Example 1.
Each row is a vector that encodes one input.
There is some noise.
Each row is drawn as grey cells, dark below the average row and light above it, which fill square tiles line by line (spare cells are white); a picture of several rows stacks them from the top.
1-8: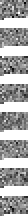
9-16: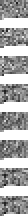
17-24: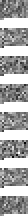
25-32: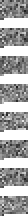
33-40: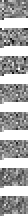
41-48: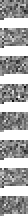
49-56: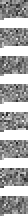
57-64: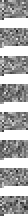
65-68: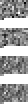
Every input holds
one of 9 labels.
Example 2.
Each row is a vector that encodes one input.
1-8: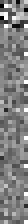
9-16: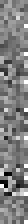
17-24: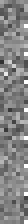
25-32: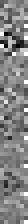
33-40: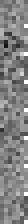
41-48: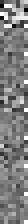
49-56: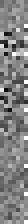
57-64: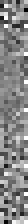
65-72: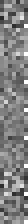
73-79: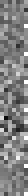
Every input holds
a point on a 15-point circle.
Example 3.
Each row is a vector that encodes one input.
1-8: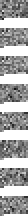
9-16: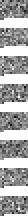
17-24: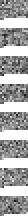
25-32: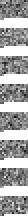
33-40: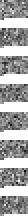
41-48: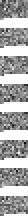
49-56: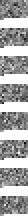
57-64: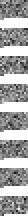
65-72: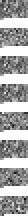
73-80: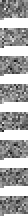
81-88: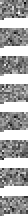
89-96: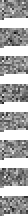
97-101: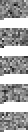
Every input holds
one of 11 labels.
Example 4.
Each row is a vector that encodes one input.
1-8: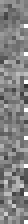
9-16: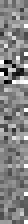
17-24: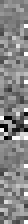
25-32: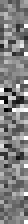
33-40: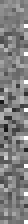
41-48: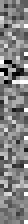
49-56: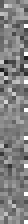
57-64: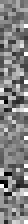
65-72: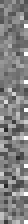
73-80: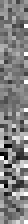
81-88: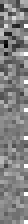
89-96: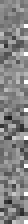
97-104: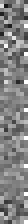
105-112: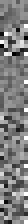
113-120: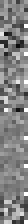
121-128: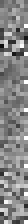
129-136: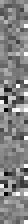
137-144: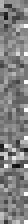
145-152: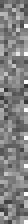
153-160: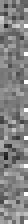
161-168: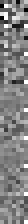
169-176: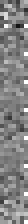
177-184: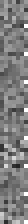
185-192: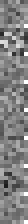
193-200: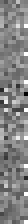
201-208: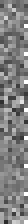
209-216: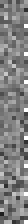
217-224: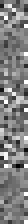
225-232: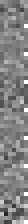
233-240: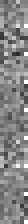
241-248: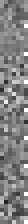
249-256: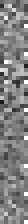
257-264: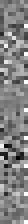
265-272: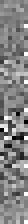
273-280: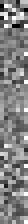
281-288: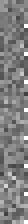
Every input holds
a point on a 15-point circle.
